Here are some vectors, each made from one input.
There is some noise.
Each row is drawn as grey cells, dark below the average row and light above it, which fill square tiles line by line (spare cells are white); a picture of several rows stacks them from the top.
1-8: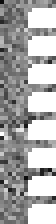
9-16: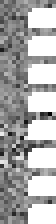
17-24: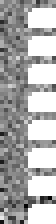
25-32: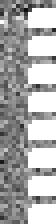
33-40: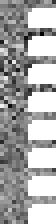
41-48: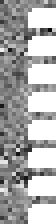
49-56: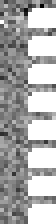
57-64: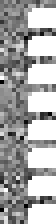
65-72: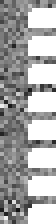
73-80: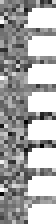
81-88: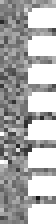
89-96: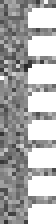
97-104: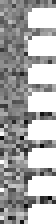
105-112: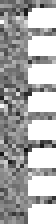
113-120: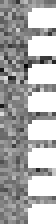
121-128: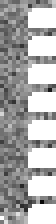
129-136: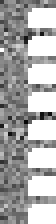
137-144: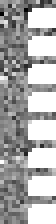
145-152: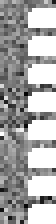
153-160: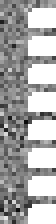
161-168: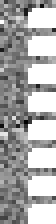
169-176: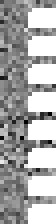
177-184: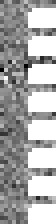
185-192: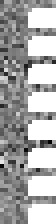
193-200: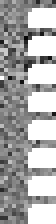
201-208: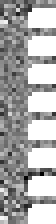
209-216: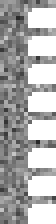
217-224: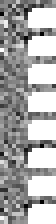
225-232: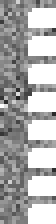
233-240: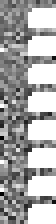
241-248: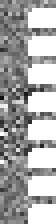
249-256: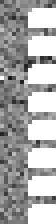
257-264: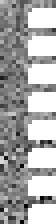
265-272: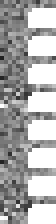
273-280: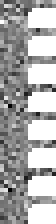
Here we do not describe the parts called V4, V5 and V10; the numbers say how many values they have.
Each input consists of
either a point on each of two 9-point circles, or four true/false values, a value of V4, a value of V5 and a value of V10.
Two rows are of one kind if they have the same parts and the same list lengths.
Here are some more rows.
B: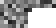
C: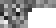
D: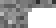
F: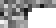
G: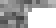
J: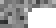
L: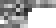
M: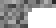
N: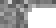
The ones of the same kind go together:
B, C, F, L
D, G, J, M, N

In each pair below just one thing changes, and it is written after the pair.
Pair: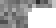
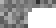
the value of V10
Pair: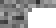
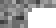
one of the four true/false values
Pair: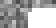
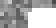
one of the four true/false values
